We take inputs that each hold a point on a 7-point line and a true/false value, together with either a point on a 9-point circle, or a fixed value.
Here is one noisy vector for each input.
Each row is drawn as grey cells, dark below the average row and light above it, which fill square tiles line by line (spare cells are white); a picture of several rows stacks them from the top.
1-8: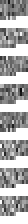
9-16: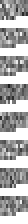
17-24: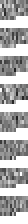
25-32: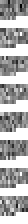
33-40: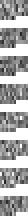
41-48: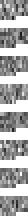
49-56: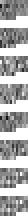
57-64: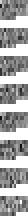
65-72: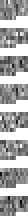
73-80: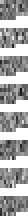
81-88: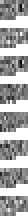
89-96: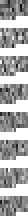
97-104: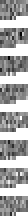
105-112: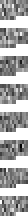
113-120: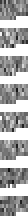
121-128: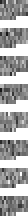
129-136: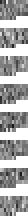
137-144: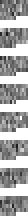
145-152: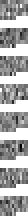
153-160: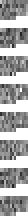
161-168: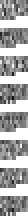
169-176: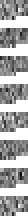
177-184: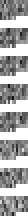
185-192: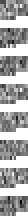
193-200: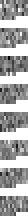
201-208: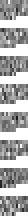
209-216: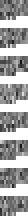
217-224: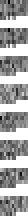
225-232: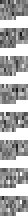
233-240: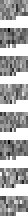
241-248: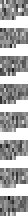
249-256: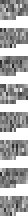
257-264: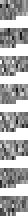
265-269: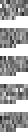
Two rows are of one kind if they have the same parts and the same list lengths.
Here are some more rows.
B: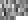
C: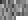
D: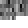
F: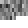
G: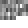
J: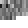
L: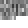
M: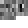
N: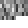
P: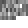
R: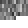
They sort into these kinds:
B, F, G, J, M
C, D, L, N, P, R

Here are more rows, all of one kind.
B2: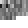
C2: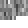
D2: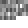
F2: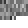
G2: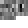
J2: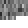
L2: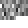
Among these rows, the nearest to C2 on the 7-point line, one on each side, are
B2 and L2.
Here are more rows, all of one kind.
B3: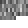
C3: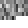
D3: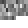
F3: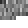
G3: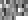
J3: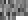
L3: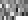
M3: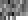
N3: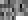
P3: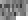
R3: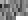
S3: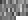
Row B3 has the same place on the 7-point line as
F3 and S3.
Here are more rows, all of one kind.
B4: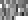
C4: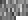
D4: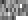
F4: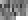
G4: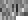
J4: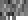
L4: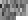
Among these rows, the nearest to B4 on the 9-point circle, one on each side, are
F4 and L4.
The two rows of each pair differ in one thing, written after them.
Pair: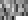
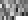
the true/false value
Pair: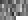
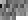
the place on the 7-point line
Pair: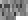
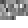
the place on the 7-point line
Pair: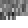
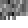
the place on the 9-point circle
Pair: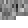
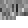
the true/false value
